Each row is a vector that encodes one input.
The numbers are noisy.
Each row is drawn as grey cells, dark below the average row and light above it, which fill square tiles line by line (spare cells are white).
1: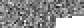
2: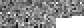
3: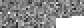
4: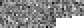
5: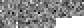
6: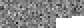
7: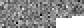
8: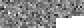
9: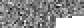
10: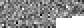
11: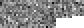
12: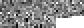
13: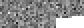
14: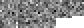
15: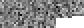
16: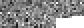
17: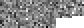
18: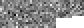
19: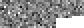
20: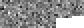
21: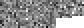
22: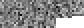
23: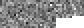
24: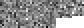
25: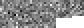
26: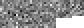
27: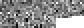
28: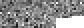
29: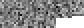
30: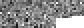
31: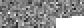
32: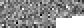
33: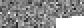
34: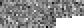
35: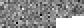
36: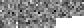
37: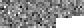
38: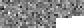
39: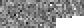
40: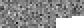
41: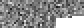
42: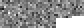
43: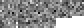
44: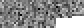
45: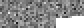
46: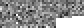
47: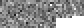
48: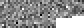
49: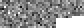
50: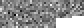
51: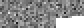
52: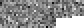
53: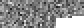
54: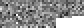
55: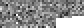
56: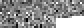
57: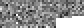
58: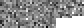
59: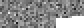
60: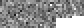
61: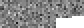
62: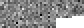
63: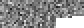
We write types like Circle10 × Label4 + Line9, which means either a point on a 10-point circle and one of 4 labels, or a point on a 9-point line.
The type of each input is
Tree8 + Tree9.
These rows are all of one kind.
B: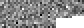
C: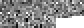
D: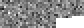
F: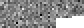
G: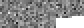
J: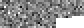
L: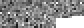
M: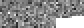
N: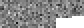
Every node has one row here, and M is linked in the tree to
G and L.
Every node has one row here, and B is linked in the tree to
F.
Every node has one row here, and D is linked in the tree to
J and N.
